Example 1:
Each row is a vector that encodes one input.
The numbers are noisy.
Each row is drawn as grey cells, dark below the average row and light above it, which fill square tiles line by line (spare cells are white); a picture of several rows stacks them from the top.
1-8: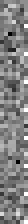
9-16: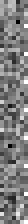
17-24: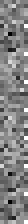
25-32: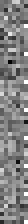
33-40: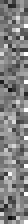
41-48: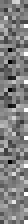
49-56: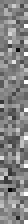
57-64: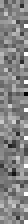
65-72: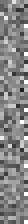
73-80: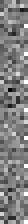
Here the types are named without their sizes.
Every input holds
either a fixed value, or a node of a tree, or three true/false values.
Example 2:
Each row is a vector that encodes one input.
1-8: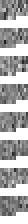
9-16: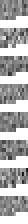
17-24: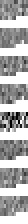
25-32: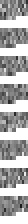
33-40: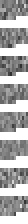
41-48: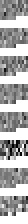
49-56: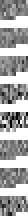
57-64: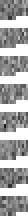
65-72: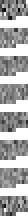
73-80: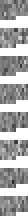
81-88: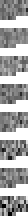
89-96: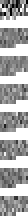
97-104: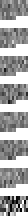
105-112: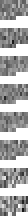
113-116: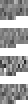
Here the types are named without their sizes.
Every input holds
either a fixed value, or a point on each of two lines and a true/false value.
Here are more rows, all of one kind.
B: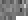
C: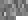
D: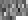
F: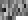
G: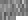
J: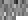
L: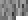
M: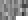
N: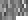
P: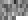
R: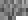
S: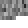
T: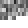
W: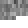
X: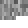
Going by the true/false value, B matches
G, L, N and R.
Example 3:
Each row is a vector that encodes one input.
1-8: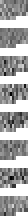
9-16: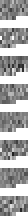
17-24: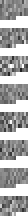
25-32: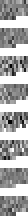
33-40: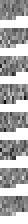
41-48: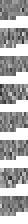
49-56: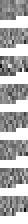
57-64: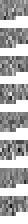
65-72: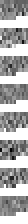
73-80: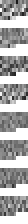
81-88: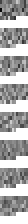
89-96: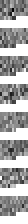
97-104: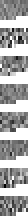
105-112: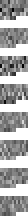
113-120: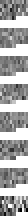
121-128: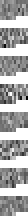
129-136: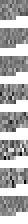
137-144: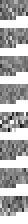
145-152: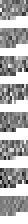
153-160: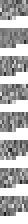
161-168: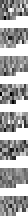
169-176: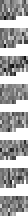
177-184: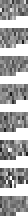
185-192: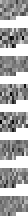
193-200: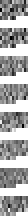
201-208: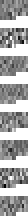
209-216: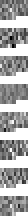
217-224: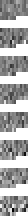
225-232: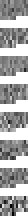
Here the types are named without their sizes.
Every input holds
a label and a node of a tree.
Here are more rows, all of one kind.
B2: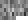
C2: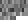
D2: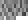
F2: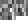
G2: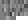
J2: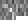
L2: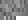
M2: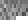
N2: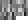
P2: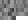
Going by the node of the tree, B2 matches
C2, J2, M2 and N2.
